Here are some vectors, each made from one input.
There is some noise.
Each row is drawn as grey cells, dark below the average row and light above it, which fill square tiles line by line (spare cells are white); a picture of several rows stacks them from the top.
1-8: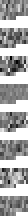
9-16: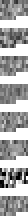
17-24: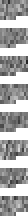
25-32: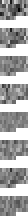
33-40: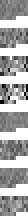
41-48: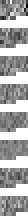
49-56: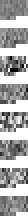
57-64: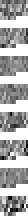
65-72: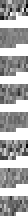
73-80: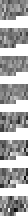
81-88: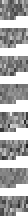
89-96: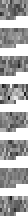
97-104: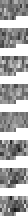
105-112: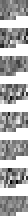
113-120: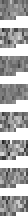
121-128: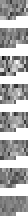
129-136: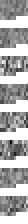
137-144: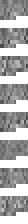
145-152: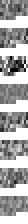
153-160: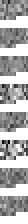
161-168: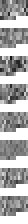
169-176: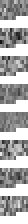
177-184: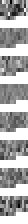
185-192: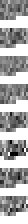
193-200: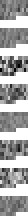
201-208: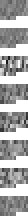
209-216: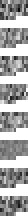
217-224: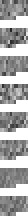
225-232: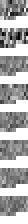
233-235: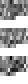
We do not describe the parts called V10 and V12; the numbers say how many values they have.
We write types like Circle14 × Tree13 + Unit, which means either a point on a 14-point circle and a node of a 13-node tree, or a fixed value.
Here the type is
Bool × (Line9 + V10) + V12.
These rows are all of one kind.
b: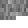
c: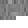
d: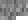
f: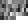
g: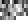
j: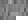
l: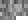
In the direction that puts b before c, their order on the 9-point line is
d, f, b, l, c, j, g.
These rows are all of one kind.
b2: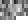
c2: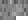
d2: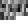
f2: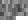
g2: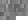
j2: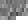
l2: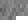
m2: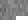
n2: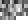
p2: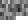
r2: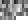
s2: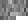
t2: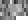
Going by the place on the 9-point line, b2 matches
f2, l2 and t2.
